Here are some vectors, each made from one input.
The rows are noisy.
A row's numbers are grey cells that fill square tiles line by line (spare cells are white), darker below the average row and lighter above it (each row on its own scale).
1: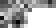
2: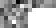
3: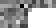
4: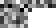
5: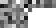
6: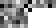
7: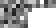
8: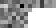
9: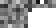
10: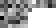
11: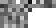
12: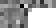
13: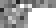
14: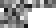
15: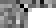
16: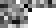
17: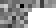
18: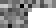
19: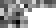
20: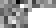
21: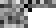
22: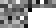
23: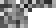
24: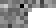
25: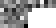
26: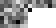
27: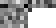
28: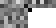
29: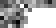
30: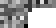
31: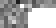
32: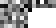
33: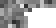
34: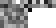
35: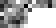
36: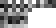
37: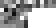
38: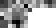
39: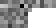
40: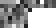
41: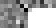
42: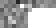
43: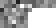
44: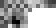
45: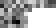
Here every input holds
either a point on a 4-point line, or three true/false values.
